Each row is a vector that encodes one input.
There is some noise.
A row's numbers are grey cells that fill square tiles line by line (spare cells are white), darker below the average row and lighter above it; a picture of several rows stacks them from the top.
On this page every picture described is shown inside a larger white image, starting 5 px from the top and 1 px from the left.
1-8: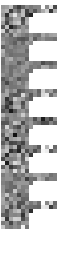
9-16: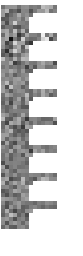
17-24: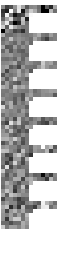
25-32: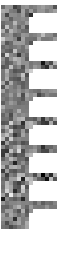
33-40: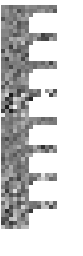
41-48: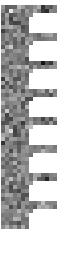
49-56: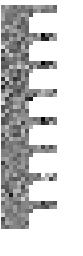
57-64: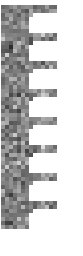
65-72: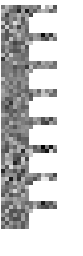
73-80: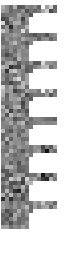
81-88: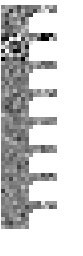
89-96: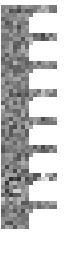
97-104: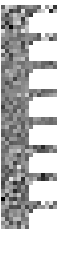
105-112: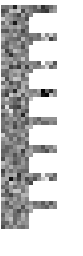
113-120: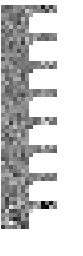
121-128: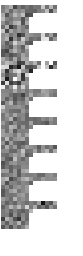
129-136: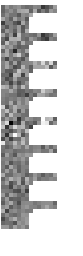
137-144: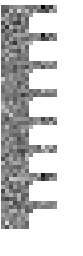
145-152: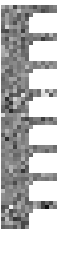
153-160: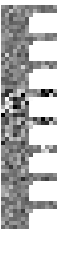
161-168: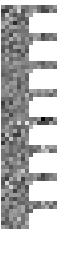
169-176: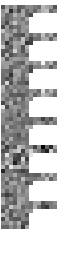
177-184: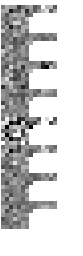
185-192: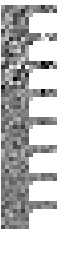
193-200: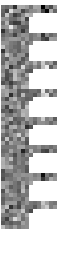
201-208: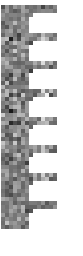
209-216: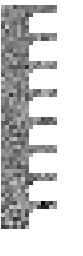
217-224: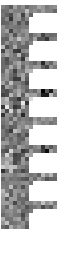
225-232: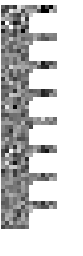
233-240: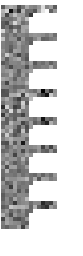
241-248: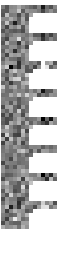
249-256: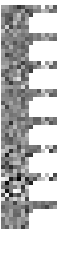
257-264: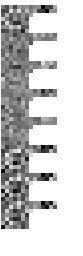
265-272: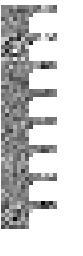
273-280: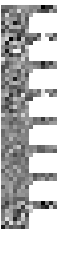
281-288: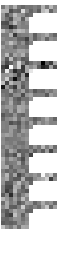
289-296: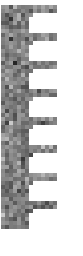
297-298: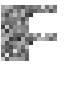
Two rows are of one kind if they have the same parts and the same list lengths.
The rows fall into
2 kinds.
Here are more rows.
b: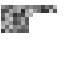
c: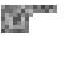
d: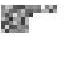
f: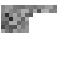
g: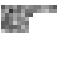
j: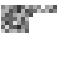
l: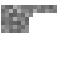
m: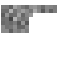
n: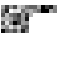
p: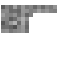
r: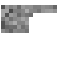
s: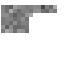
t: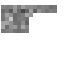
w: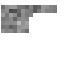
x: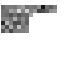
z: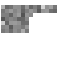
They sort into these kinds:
b, c, f, g, l, m, p, r, s, t, w, x, z
d, j, n

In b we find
a node of a 13-node tree and three true/false values.
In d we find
one of 10 labels and three true/false values.
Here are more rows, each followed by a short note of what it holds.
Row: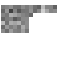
a node of a 13-node tree and three true/false values
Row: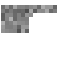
a node of a 13-node tree and three true/false values
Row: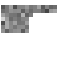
one of 10 labels and three true/false values
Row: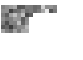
a node of a 13-node tree and three true/false values
